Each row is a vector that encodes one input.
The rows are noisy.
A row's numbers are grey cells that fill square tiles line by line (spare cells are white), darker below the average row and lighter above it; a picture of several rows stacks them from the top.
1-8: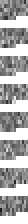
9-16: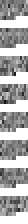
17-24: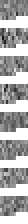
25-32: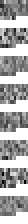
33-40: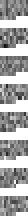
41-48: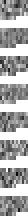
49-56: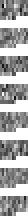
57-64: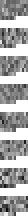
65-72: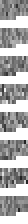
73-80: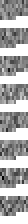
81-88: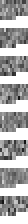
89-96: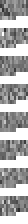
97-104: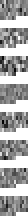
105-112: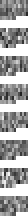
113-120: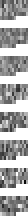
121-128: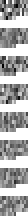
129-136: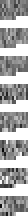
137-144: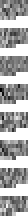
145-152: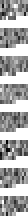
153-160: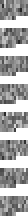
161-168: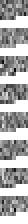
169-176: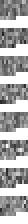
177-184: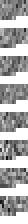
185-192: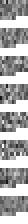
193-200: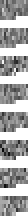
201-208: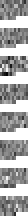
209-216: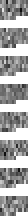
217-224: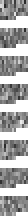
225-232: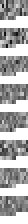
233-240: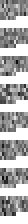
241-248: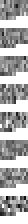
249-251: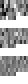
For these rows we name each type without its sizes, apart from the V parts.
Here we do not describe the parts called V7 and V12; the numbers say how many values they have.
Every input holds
either a value of V7 and a value of V12, or a list of points on a line.
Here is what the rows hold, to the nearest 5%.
About 60% of them hold a value of V7 and a value of V12. The rest are lists of points on a line.
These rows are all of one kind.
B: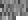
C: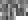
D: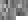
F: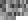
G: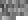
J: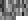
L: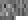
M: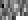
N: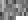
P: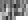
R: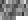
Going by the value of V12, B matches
D, L, N and R.
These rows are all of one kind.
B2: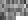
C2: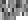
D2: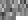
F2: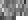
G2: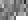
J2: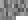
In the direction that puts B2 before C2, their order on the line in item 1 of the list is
F2, G2, B2, D2, C2, J2.
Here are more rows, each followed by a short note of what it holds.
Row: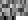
a list of two items
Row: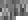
a value of V7 and a value of V12
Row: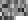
a list of one item
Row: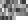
a list of two items
